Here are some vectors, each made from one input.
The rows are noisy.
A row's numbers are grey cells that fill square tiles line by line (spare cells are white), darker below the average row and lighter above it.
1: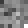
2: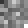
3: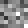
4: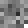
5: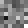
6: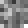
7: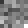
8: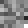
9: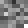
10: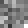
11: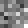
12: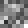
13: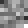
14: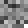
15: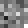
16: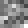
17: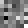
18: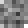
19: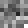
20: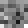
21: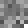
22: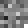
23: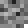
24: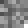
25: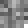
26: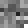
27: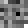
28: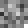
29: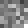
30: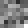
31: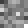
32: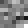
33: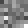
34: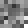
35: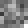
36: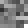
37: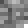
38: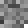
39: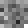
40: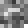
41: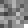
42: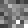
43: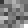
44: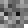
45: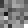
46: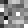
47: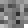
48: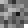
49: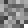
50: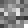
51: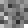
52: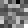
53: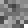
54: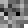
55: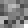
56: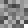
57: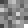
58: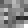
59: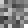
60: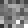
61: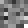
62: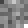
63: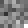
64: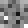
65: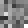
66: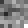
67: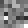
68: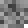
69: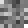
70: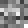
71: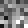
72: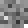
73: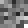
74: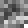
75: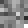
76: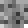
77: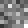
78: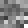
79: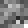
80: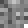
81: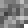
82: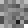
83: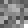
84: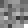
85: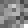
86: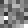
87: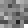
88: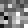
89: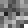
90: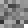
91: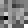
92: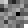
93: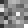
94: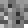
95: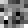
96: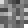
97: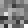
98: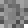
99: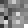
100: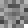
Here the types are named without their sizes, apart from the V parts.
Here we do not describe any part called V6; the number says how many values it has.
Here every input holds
a true/false value, together with either a node of a tree, or a value of V6.
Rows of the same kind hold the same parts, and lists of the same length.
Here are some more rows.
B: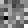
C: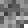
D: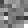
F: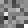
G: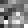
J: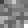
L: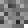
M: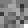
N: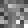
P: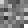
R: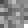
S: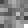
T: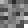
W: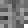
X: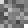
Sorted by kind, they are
B, F, M, N, P, T, W, X
C, D, G, J, L, R, S

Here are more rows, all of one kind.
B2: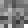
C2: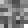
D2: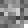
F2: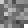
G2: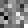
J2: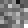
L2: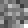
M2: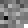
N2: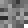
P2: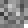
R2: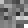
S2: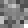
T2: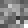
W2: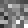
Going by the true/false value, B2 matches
C2, F2, N2 and R2.
